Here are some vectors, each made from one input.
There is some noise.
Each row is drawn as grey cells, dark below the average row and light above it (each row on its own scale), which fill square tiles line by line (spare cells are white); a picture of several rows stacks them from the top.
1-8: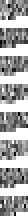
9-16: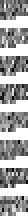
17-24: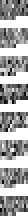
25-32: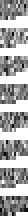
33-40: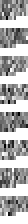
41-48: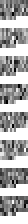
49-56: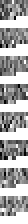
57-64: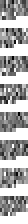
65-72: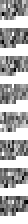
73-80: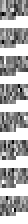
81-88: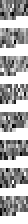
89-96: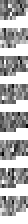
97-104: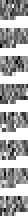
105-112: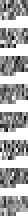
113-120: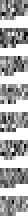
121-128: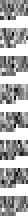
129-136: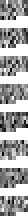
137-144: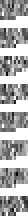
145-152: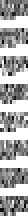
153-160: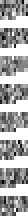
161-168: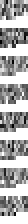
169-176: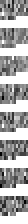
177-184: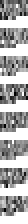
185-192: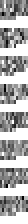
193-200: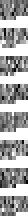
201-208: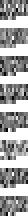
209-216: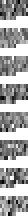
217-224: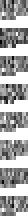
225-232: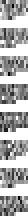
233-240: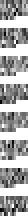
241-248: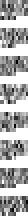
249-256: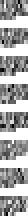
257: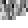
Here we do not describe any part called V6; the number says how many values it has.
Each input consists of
a list of up to two items, each a true/false value and a value of V6.
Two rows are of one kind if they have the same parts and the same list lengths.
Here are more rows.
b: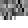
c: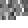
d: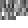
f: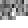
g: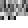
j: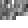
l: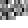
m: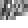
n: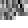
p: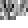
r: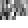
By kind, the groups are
b, j, l, m, n, r
c, d, g, p
f

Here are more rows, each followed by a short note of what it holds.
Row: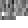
a list of one item
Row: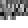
a list of two items
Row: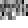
the empty list
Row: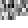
a list of one item
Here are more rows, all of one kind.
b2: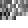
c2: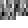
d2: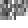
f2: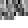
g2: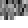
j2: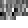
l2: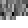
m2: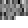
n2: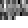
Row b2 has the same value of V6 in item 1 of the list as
j2, l2 and m2.
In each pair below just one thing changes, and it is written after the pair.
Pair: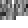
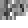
the true/false value in item 2 of the list
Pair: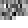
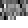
the value of V6 in item 2 of the list
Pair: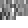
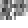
the true/false value in item 2 of the list
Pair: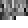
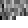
the value of V6 in item 2 of the list
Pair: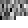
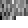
the true/false value in item 2 of the list
